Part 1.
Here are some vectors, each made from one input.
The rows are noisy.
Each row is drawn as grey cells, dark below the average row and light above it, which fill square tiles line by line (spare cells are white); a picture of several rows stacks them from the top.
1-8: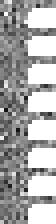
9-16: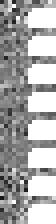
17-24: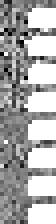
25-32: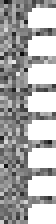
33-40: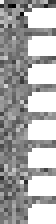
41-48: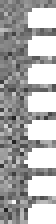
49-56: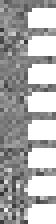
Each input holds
a node of a 12-node tree.
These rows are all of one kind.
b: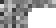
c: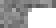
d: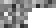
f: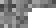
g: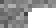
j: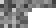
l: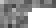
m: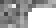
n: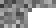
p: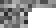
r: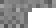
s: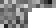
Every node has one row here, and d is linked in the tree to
s.
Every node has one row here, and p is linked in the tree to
j.
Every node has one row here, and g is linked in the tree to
j, n and r.
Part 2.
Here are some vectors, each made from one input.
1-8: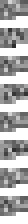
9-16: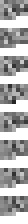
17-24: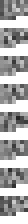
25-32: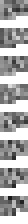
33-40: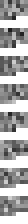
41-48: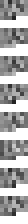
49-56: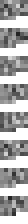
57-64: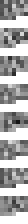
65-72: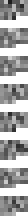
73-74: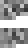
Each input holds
a point on a 6-point circle.
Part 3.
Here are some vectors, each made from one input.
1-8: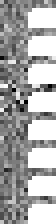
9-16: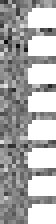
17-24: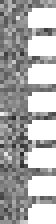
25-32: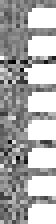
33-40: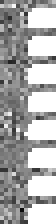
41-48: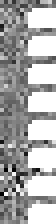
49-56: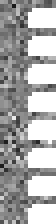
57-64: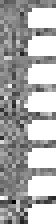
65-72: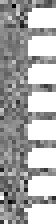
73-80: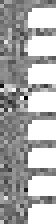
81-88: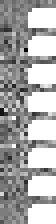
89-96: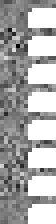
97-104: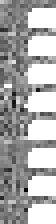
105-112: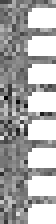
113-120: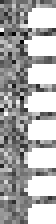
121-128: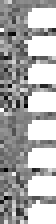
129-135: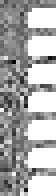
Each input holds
a point on a 9-point line.
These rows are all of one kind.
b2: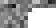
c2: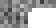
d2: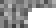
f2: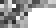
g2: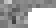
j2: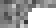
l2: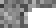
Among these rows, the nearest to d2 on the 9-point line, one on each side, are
j2 and l2.
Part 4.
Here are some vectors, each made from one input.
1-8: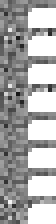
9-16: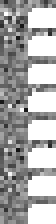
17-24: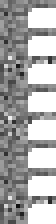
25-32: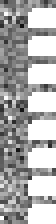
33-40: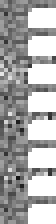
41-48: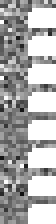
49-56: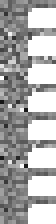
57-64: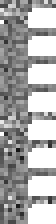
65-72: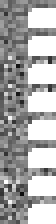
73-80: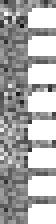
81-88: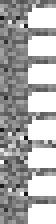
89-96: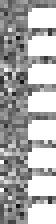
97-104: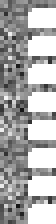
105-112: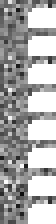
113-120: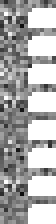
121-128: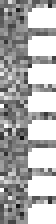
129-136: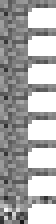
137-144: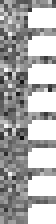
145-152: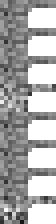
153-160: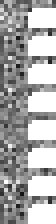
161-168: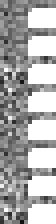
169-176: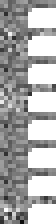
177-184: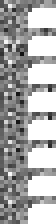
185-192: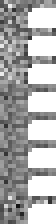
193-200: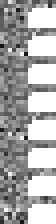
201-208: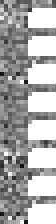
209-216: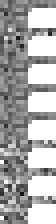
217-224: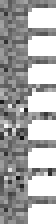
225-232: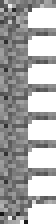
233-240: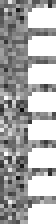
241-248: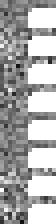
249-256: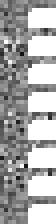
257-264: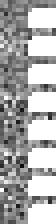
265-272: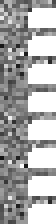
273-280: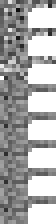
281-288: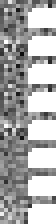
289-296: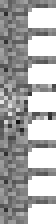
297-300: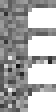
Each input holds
one of 7 labels.
